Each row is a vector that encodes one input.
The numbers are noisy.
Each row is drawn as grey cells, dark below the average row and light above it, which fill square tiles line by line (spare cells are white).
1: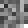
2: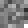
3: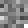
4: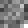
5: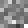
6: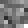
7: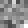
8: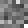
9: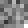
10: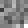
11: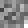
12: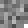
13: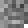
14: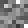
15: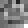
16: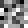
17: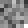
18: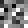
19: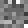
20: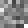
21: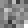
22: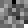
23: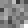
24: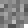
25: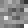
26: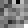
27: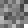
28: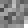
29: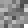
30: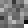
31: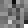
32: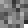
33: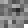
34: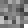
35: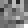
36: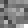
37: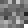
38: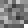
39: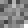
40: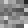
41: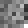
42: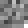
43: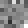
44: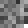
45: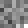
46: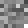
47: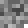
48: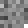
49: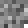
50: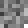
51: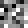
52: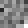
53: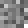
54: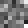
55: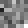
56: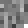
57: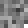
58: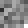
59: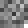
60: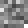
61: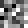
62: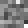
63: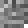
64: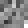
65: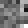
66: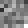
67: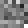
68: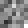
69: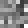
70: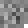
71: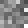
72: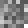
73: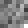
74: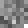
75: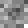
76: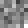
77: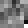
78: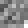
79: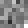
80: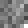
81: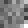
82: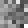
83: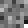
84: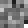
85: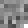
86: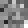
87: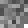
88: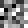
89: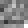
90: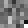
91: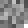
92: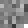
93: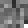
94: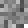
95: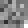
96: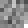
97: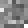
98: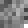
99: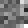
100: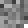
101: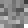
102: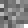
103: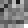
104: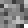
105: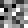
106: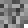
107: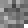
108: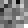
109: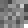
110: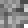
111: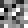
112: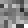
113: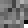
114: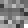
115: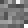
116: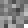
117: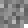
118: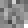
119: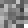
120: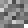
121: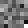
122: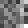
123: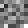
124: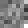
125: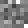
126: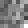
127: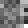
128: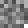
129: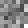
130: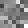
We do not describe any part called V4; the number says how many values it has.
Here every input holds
a list of up to two items, each a true/false value and a value of V4.
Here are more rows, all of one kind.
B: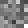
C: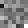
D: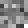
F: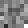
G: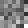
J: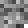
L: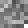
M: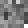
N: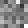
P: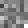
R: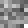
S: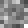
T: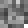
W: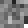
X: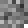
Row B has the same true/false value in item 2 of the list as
F, N, S and W.
